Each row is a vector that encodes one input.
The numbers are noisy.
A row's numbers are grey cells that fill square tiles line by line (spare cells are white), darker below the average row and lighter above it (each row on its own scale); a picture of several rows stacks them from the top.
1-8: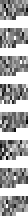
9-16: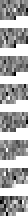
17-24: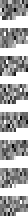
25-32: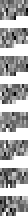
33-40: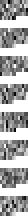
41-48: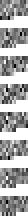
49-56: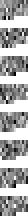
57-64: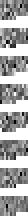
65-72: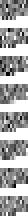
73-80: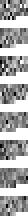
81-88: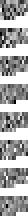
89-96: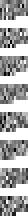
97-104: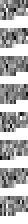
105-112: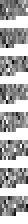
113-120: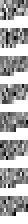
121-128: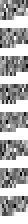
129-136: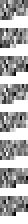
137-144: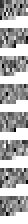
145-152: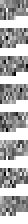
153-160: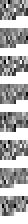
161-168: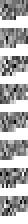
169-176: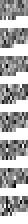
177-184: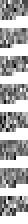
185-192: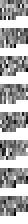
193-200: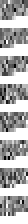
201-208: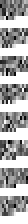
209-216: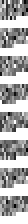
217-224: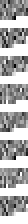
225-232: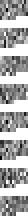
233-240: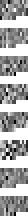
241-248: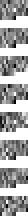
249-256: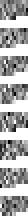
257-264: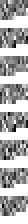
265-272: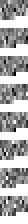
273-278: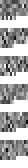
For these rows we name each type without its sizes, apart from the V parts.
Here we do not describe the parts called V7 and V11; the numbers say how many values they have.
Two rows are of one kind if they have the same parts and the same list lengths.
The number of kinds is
2.
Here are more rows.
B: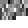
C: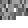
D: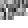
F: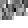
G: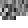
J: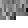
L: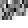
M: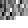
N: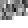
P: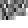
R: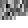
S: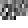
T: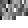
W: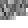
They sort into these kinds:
B, C, D, F, M, N, P, T, W
G, J, L, R, S

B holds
a label, three true/false values and a value of V7.
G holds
a label and a value of V11.
